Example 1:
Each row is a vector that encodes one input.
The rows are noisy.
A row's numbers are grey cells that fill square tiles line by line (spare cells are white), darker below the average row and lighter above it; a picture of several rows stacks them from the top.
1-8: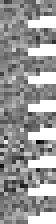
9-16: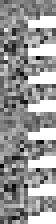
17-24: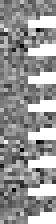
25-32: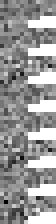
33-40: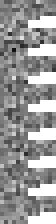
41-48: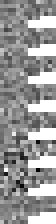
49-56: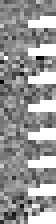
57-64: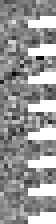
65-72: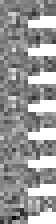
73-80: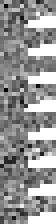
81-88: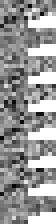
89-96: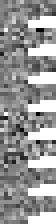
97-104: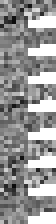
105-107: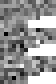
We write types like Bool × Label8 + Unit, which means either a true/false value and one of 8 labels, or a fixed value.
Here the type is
Bool × (Tree8 + Unit) + Circle10.
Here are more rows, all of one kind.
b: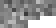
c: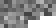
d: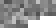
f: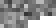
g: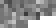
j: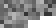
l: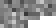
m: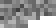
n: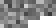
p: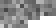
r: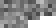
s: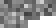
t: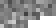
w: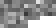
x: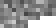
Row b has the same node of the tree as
g, l, t and x.
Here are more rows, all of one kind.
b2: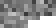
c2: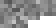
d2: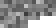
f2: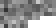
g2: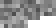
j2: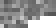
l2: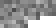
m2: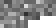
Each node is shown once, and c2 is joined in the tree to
j2 and l2.
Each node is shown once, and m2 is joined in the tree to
d2, g2 and j2.
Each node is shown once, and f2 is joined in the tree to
g2.
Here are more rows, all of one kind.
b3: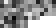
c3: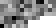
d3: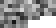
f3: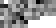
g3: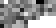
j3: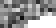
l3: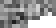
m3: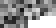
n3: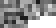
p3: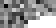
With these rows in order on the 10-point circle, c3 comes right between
g3 and m3.
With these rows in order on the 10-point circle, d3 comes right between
l3 and n3.
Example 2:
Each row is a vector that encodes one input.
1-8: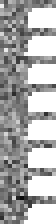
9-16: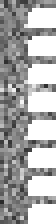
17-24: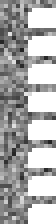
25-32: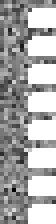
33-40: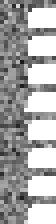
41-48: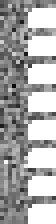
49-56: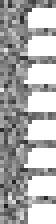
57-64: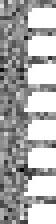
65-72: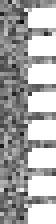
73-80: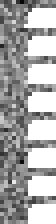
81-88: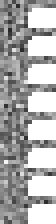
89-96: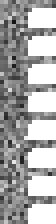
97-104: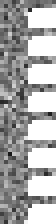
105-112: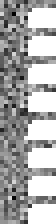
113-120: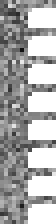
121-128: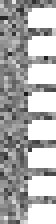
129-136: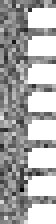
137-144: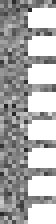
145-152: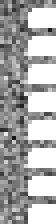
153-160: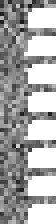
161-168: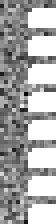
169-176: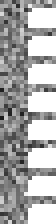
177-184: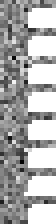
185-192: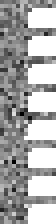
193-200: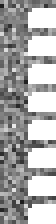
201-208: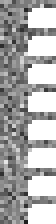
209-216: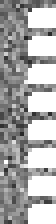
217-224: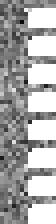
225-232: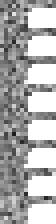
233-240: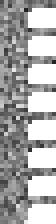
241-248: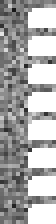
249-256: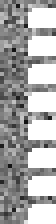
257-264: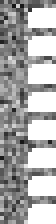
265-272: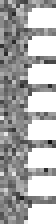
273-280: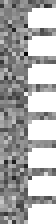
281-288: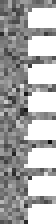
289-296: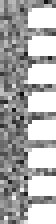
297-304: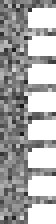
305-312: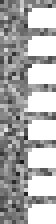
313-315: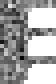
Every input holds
either a point on a 14-point circle, or a point on a 13-point line, or three true/false values.
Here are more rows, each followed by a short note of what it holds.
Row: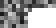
a point on a 13-point line
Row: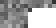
a point on a 13-point line
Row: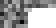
a point on a 13-point line
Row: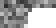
three true/false values
